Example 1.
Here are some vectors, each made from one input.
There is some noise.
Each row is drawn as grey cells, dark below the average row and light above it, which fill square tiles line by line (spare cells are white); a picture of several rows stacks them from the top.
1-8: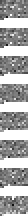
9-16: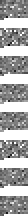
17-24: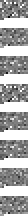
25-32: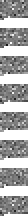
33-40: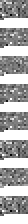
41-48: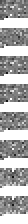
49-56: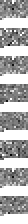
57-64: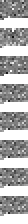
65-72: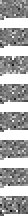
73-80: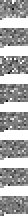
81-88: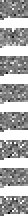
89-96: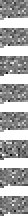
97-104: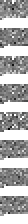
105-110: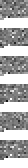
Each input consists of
a point on a 7-point line.
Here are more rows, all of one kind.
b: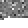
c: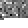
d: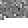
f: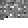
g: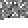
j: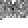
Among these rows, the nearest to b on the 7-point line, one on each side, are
c and f.
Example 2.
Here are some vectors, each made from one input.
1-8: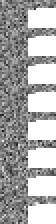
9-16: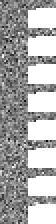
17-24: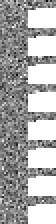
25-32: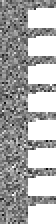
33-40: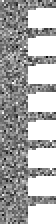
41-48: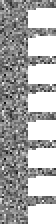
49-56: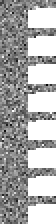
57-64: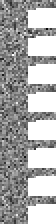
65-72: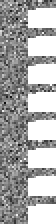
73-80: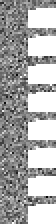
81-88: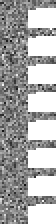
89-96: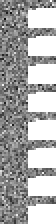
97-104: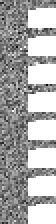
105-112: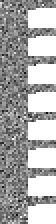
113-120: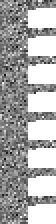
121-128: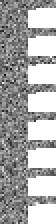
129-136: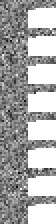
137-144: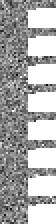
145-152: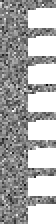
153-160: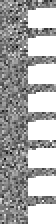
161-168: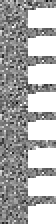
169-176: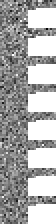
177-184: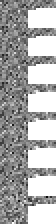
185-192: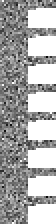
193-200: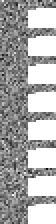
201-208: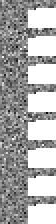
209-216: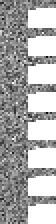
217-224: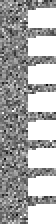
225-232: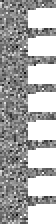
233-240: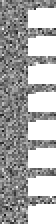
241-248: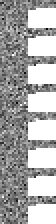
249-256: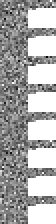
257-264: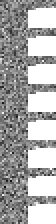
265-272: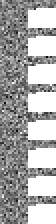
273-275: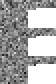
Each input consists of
a point on an 11-point line.
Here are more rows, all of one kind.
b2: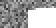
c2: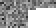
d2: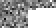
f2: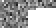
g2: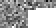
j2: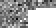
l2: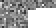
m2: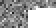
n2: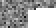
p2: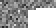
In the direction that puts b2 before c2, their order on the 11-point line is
g2, j2, l2, p2, b2, m2, c2, n2, f2, d2.
